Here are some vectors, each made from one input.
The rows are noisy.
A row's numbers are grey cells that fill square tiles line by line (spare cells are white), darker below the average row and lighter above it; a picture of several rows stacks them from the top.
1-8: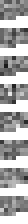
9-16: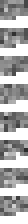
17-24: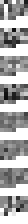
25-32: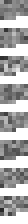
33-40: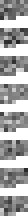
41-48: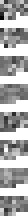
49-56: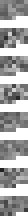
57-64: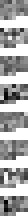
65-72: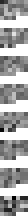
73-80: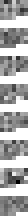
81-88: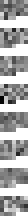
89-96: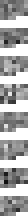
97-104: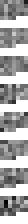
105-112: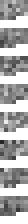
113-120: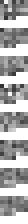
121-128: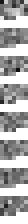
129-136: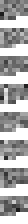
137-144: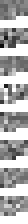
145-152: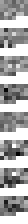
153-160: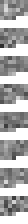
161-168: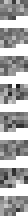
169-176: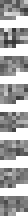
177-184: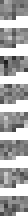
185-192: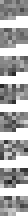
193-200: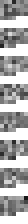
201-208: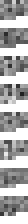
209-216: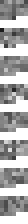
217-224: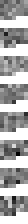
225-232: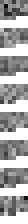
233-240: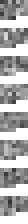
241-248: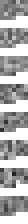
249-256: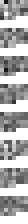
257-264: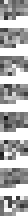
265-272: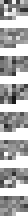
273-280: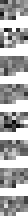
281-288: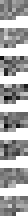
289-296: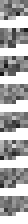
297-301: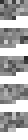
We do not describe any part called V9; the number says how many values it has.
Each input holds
either a point on each of two 11-point circles, or a node of a 10-node tree, or two values of V9.
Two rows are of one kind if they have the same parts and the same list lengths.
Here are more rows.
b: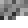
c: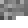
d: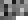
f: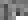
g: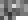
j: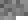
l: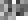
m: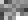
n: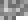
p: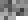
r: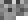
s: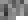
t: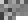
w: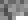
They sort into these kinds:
b, d, g, p, w
c, f, j, l, m, r, s, t
n

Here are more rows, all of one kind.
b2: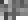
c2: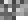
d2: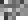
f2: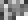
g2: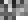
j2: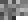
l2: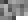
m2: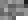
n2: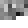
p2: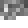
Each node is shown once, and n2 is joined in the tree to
d2.
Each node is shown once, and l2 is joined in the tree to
f2 and j2.
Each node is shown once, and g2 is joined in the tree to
b2 and d2.
